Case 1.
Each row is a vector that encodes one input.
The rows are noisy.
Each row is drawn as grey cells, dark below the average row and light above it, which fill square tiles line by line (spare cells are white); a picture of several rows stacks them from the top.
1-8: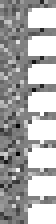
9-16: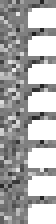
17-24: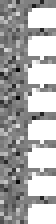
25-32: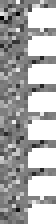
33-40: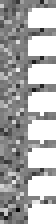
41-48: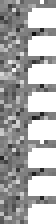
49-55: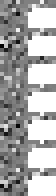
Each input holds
either a point on a 6-point line, or a point on a 7-point line.
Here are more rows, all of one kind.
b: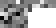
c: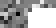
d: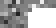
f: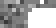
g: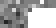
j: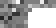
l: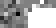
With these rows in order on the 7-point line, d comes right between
g and l.
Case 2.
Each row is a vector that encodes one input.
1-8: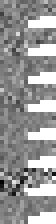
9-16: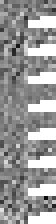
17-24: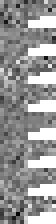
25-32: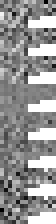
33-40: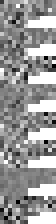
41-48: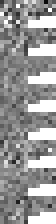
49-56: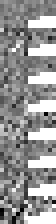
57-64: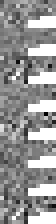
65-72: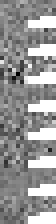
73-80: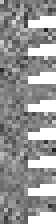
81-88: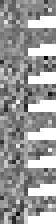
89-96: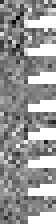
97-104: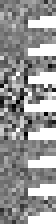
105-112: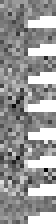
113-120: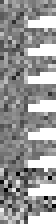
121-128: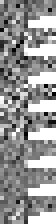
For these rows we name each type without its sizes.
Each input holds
a point on a line, together with either a point on a circle, or a fixed value.
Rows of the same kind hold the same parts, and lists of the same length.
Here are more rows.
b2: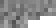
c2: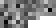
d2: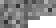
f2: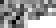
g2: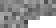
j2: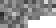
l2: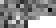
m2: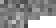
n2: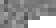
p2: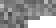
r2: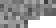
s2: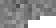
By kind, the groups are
b2, d2, f2, j2, m2, n2, p2, s2
c2, g2, l2, r2

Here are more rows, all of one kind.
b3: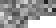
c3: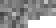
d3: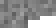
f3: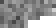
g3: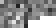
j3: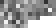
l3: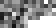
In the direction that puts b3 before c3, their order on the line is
b3, d3, f3, j3, g3, c3, l3.
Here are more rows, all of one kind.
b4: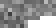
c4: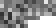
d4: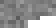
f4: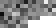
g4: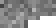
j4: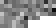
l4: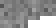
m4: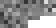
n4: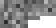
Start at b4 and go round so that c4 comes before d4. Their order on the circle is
b4, l4, g4, f4, c4, j4, d4, n4, m4.
